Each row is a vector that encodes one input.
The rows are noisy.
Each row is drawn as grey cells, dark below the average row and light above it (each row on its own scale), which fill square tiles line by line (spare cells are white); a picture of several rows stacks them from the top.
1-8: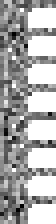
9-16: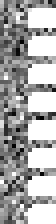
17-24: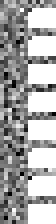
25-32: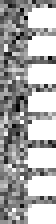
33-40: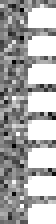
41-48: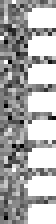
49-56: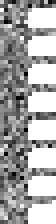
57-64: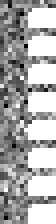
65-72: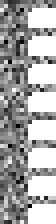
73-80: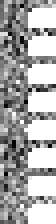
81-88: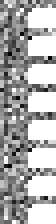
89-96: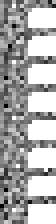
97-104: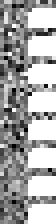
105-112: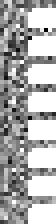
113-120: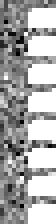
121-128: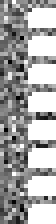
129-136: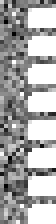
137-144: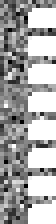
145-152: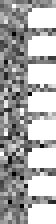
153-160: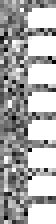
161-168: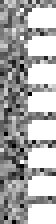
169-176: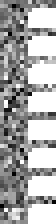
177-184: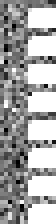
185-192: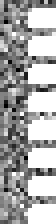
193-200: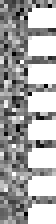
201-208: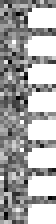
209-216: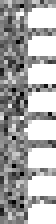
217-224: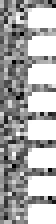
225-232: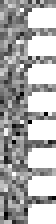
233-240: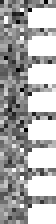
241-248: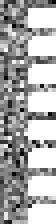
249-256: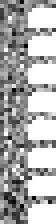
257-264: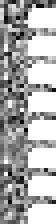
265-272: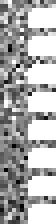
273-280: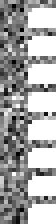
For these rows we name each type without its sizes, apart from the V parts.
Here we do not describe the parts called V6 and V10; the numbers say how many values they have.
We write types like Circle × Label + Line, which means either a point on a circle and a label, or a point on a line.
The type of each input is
Bool × (Label + V6 × V10).
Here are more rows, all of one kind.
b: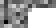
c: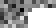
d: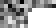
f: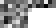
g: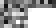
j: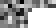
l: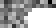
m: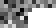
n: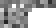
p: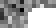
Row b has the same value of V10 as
c, g and m.
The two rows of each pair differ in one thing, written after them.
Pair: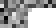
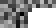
the true/false value
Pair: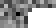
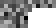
the value of V6
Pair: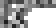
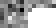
the true/false value
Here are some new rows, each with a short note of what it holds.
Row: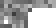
a label and a true/false value
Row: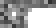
a true/false value, a value of V6 and a value of V10
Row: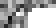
a label and a true/false value
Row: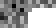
a true/false value, a value of V6 and a value of V10
